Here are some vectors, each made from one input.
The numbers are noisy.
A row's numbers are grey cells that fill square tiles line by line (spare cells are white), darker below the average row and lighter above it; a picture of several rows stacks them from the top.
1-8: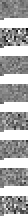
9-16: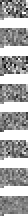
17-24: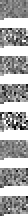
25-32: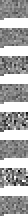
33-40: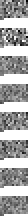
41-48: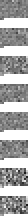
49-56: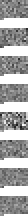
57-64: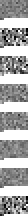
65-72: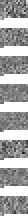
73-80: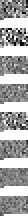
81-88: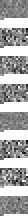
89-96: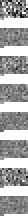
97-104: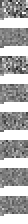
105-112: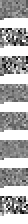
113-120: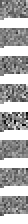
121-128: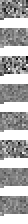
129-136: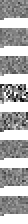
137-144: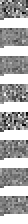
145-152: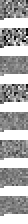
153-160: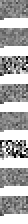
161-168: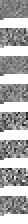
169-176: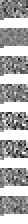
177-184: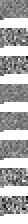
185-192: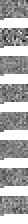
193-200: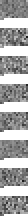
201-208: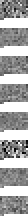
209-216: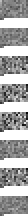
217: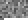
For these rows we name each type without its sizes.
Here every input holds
a point on each of two lines, together with either a point on a circle and a true/false value, or a point on a line.
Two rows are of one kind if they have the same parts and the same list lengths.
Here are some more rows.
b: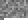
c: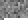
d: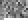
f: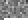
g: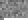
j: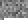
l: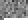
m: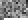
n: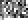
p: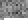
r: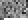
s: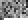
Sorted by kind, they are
b, c, f, g, j, l, m, p, r, s
d, n

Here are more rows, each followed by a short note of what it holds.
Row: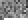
a point on a circle, a point on each of two lines and a true/false value
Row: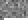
a point on a circle, a point on each of two lines and a true/false value
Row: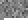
a point on each of three lines
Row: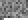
a point on a circle, a point on each of two lines and a true/false value
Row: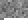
a point on each of three lines
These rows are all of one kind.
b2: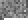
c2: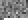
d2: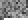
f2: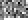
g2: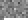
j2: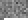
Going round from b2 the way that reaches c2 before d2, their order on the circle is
b2, c2, d2, j2, g2, f2.
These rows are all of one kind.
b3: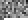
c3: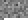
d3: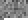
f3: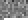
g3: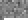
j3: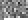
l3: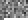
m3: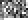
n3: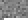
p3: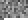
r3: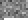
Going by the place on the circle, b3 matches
g3, p3 and r3.
